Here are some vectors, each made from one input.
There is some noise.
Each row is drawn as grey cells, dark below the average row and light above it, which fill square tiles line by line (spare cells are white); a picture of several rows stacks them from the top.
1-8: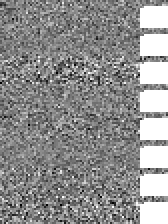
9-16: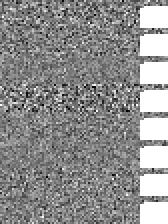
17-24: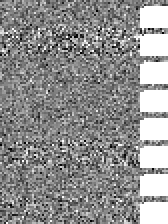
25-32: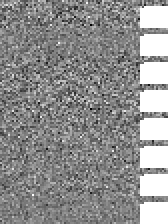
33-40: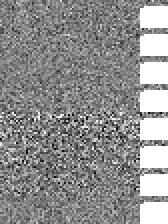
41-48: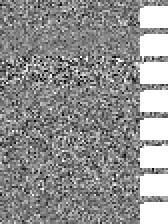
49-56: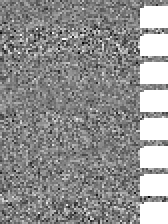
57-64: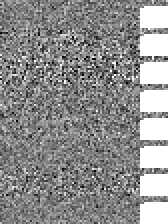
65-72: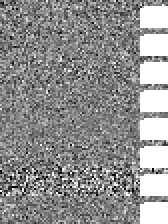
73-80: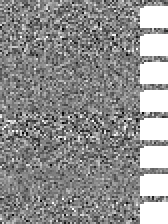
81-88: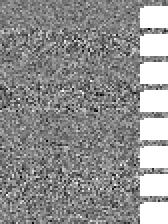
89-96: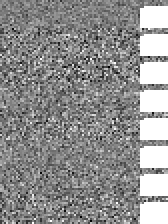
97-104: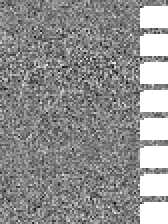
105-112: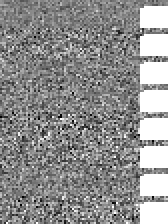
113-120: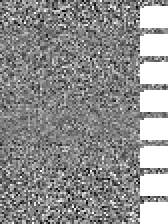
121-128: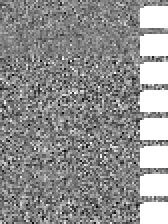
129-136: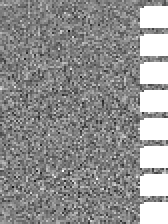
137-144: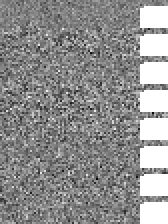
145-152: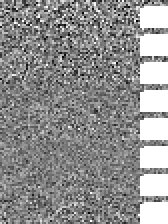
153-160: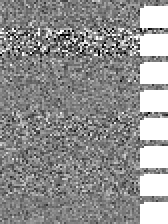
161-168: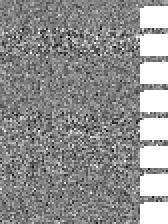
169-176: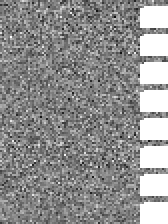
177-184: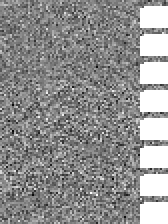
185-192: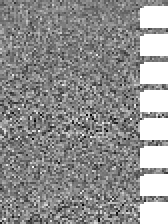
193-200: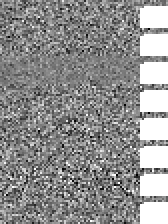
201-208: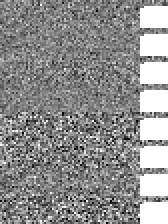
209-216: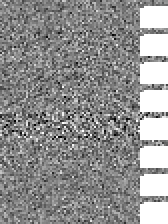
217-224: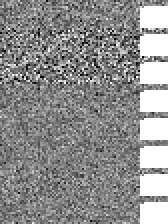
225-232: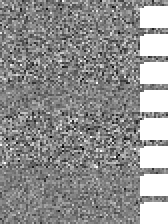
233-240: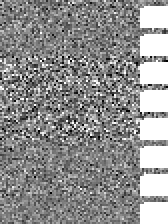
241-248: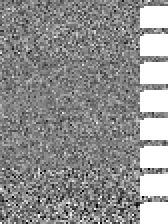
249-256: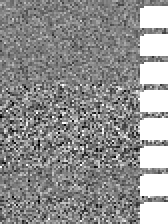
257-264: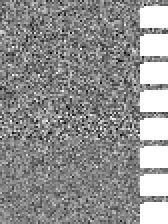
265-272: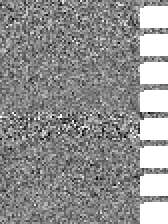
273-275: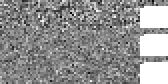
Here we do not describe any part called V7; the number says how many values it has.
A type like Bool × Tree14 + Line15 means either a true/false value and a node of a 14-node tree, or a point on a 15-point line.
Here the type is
Bool × (Line9 + V7).
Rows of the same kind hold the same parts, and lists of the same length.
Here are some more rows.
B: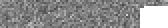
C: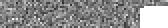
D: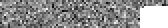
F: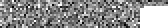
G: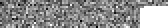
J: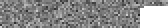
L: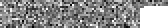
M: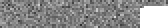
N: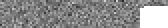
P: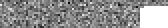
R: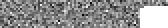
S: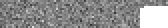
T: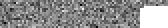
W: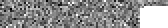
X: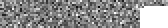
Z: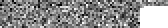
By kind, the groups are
B, C, D, G, J, N, P, R, S, T, W, X, Z
F, L, M

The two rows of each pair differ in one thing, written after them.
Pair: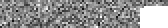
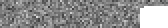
the value of V7
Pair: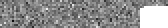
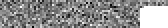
the true/false value
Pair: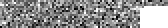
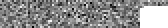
the value of V7
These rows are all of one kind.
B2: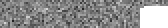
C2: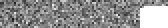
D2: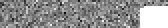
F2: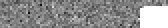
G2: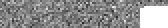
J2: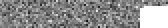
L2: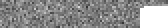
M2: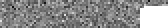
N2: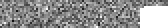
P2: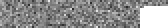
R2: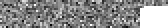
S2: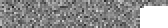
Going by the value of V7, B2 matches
C2 and S2.
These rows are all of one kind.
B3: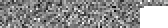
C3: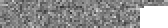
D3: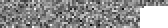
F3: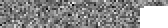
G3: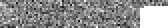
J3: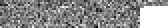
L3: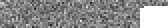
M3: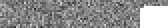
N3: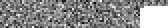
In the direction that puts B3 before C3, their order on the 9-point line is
B3, C3, D3, L3, F3, N3, J3, M3, G3.
